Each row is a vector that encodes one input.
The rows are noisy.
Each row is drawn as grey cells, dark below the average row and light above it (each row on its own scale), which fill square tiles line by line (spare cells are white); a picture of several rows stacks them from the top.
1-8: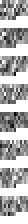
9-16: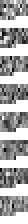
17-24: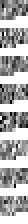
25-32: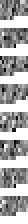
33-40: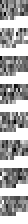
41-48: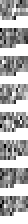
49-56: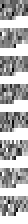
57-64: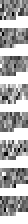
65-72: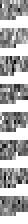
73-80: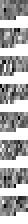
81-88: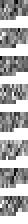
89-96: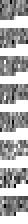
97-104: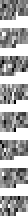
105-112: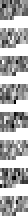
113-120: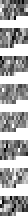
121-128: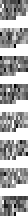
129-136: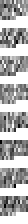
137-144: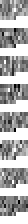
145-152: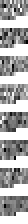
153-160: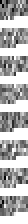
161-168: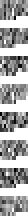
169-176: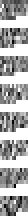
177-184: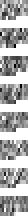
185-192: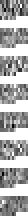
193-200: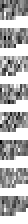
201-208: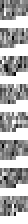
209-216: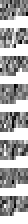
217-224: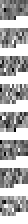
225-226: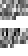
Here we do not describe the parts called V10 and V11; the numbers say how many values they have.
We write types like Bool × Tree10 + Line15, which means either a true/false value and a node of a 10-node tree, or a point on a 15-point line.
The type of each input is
(Bool × Bool × Bool × Bool + Unit) × (Line6 + V11) × V10.
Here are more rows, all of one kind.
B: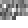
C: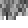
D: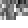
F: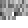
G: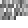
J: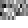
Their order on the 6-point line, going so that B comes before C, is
J, F, G, B, C, D.
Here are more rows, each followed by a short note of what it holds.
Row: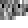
four true/false values, a value of V10 and a value of V11
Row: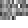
a point on a 6-point line, four true/false values and a value of V10
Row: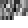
four true/false values, a value of V10 and a value of V11
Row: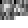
four true/false values, a value of V10 and a value of V11
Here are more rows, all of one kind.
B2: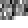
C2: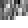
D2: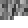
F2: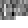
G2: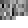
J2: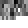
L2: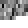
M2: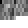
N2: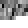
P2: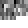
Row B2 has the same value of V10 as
D2, G2, L2 and N2.
